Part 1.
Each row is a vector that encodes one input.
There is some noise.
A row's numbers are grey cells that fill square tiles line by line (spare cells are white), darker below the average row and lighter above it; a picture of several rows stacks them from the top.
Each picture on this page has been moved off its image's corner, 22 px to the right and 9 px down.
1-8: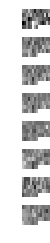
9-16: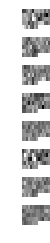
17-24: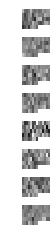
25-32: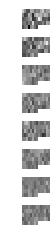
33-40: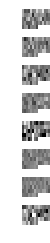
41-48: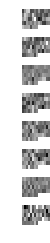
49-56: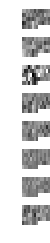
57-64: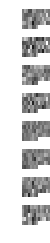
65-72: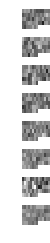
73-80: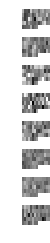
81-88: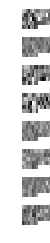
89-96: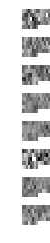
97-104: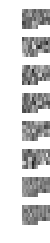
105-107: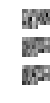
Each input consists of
either a point on a 6-point line and a true/false value, or a point on a 7-point line.
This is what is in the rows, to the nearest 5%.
About 50% of them hold a point on a 6-point line and a true/false value. The rest hold a point on a 7-point line.
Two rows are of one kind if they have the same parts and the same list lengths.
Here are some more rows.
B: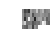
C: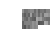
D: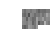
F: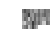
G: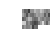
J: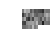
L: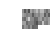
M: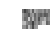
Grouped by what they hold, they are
B, C, D, F, J, M
G, L

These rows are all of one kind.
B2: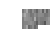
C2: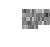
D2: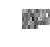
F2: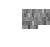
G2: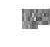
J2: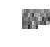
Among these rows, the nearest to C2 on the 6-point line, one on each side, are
B2 and F2.
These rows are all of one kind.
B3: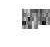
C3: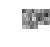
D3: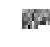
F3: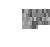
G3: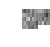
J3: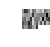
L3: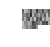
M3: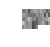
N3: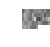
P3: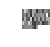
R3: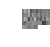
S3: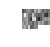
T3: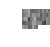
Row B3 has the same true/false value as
L3, P3, R3 and T3.
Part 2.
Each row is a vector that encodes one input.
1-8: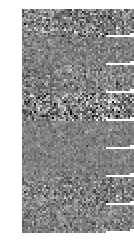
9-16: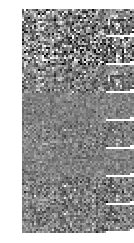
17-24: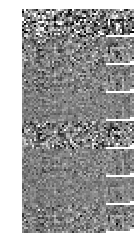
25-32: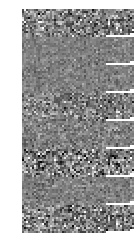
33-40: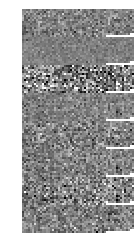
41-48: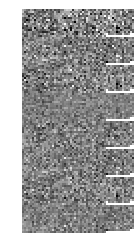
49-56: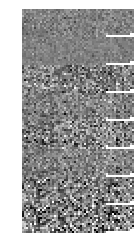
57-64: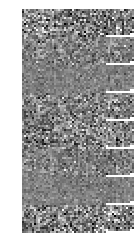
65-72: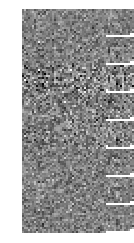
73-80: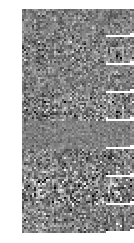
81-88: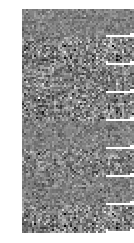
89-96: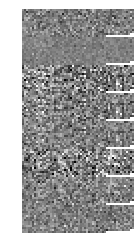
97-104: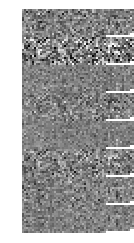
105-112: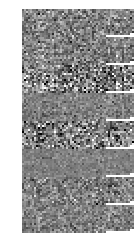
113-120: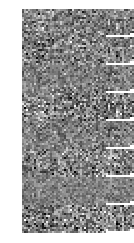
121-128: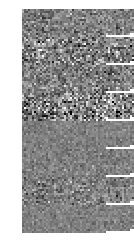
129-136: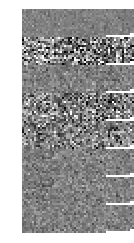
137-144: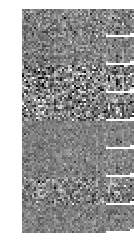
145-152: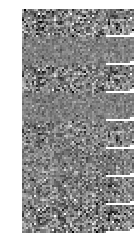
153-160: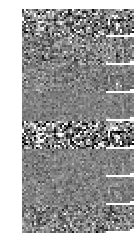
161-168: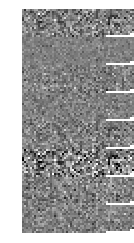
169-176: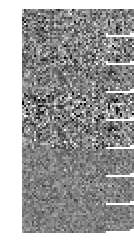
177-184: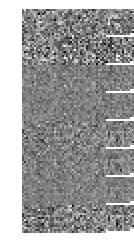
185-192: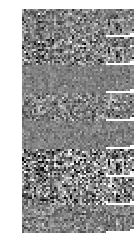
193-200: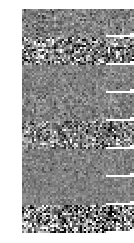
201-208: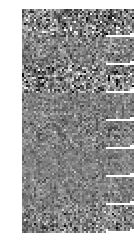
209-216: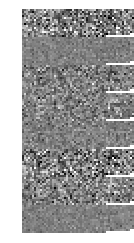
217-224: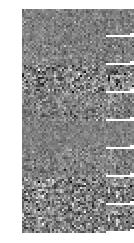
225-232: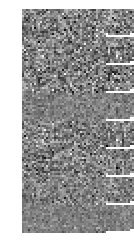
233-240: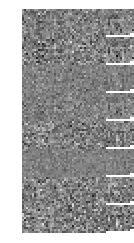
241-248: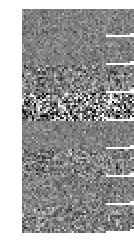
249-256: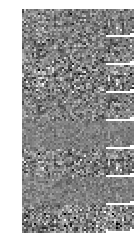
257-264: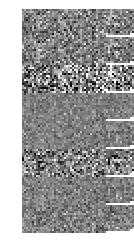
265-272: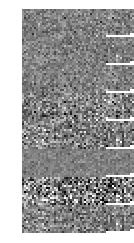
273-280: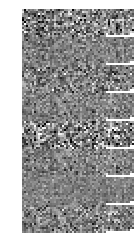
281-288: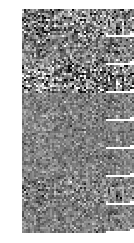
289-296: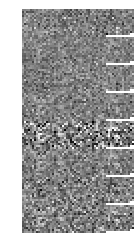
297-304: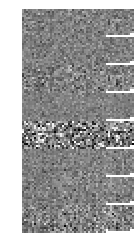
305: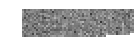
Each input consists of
a point on a 14-point circle, a point on a 10-point line and a true/false value.
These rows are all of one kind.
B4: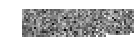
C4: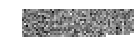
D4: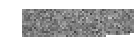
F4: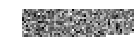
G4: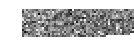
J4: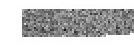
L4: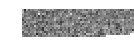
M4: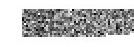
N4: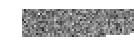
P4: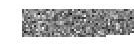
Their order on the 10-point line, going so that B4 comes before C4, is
F4, M4, P4, J4, G4, B4, N4, L4, D4, C4.
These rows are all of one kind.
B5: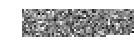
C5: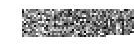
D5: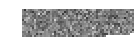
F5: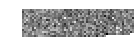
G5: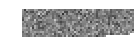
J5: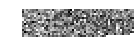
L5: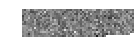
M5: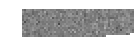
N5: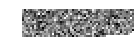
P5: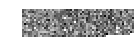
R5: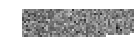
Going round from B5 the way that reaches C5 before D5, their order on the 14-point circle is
B5, C5, M5, F5, G5, J5, N5, D5, L5, R5, P5.
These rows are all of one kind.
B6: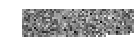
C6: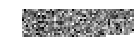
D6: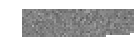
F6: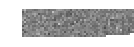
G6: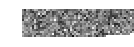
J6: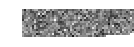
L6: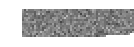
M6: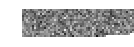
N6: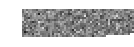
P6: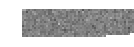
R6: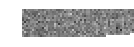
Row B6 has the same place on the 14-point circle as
D6, F6, N6 and P6.
